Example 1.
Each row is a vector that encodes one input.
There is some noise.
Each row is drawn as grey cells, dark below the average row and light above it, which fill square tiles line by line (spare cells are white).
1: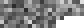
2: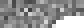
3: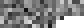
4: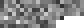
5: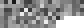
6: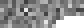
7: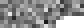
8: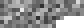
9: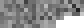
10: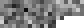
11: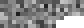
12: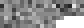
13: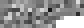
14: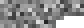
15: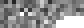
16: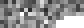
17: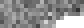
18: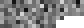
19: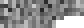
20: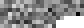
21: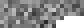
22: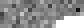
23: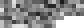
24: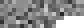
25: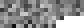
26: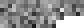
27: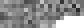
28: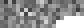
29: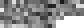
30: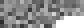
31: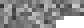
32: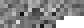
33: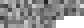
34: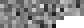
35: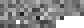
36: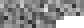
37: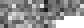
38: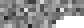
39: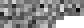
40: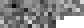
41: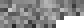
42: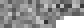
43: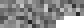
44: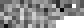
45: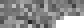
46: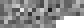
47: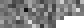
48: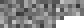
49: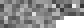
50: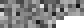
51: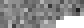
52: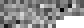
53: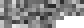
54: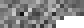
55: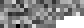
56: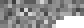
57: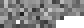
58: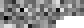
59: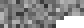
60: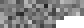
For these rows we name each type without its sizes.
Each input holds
a node of a tree.
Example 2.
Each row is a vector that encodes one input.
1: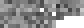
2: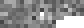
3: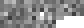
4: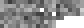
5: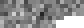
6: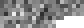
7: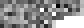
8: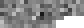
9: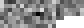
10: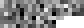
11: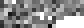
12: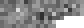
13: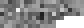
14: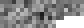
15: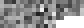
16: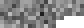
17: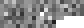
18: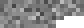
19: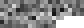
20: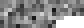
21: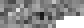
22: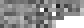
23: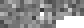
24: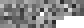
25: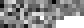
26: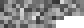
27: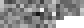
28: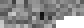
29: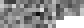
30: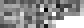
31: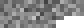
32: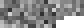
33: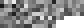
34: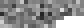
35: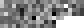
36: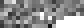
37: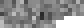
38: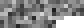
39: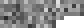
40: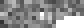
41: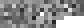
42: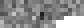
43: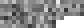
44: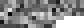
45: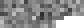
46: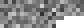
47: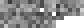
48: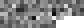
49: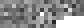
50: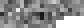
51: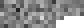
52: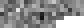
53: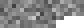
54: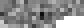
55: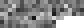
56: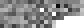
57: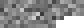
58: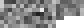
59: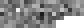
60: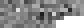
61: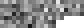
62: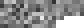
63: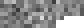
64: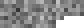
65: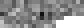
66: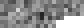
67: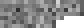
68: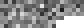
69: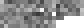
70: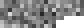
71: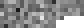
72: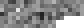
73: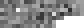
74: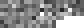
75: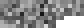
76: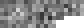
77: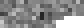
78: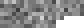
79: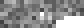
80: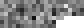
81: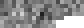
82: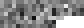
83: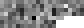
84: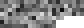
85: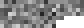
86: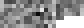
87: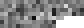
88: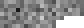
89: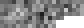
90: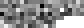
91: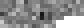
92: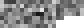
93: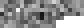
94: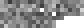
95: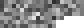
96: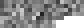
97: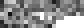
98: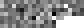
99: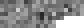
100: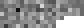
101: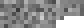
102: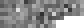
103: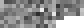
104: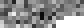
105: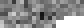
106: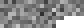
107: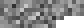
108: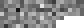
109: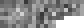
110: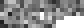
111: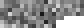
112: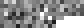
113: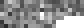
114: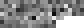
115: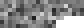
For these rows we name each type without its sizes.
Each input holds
a point on a line.
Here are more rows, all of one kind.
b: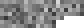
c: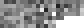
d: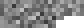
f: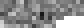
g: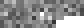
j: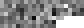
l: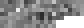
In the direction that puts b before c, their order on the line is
j, g, b, d, f, l, c.
